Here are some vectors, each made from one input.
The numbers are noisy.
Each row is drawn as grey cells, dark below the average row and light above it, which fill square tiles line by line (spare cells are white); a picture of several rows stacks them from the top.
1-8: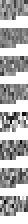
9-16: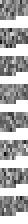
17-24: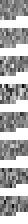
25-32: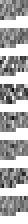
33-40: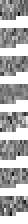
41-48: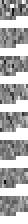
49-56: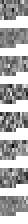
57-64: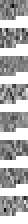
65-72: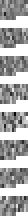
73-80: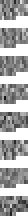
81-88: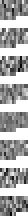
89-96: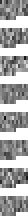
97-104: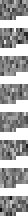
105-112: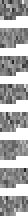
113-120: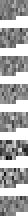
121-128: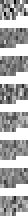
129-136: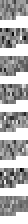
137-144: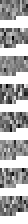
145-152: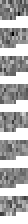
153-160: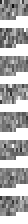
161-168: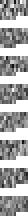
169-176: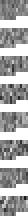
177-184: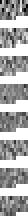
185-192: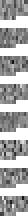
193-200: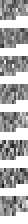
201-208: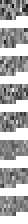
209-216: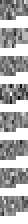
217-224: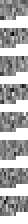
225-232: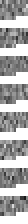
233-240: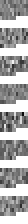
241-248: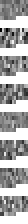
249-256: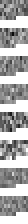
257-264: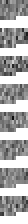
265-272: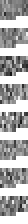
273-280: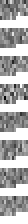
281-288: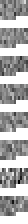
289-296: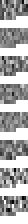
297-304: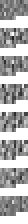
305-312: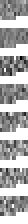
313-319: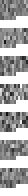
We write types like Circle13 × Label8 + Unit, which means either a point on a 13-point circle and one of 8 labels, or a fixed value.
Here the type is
(Line13 + Line18) × Line18.
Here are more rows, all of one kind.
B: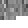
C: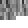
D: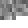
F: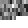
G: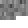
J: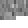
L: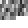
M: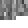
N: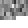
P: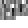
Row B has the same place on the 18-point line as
D, F, J and L.
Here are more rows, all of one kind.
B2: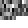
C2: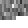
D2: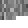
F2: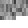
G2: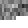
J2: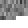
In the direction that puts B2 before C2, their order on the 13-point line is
G2, D2, F2, B2, J2, C2.
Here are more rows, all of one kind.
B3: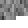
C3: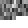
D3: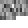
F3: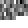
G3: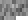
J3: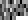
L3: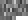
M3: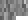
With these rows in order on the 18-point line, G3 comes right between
B3 and D3.
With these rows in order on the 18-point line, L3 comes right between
B3 and F3.
